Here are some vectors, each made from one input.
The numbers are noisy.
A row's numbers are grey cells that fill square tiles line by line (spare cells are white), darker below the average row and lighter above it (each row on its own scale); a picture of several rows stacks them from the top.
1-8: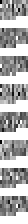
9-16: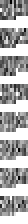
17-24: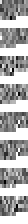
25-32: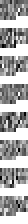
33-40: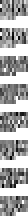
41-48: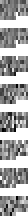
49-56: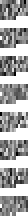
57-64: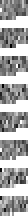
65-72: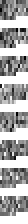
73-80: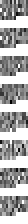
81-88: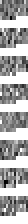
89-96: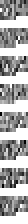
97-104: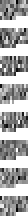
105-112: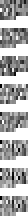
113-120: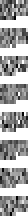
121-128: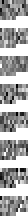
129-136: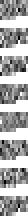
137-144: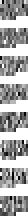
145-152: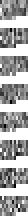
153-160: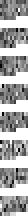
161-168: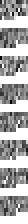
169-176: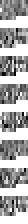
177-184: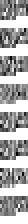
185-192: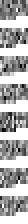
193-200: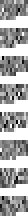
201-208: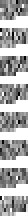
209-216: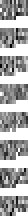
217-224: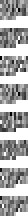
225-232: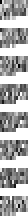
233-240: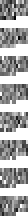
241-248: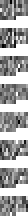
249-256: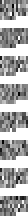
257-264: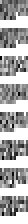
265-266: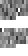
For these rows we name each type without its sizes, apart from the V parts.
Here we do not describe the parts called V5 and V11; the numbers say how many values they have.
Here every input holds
a value of V11, together with either a point on a circle and a true/false value, or a value of V5.
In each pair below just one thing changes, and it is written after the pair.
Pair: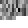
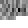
the place on the circle
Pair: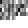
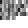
the place on the circle
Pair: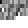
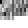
the value of V11
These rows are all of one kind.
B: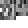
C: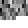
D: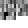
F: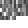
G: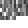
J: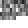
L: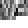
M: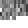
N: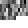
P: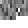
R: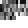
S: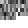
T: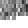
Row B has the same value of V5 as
J, N, R and S.
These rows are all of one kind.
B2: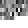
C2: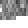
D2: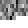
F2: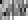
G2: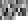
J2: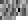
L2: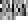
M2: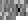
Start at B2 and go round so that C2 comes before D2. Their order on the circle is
B2, F2, G2, J2, C2, D2, L2, M2.
